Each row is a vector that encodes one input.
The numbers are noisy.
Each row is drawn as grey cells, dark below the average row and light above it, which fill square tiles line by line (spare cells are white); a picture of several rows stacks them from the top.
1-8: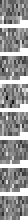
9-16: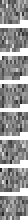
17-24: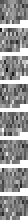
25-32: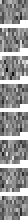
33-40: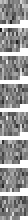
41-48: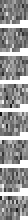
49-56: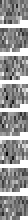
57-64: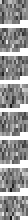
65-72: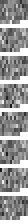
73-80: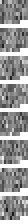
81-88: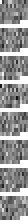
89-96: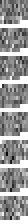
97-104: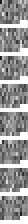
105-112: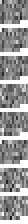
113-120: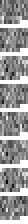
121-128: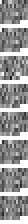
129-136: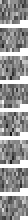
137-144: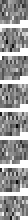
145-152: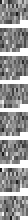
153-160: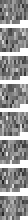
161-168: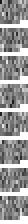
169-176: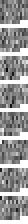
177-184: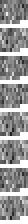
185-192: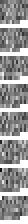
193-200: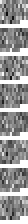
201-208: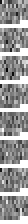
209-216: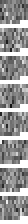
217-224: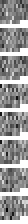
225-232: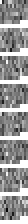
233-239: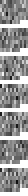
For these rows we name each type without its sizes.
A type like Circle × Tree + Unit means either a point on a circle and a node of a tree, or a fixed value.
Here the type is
Bool × Circle.
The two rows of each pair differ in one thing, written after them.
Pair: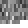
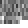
the true/false value
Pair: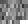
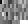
the true/false value
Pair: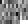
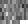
the true/false value
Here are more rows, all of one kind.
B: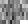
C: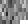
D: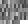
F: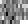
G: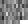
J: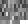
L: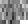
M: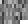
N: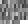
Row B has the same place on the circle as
L and M.
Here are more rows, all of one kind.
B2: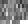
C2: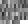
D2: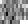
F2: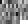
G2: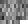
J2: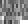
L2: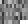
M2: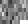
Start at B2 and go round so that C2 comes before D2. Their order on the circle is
B2, J2, C2, D2, L2, M2, G2, F2.
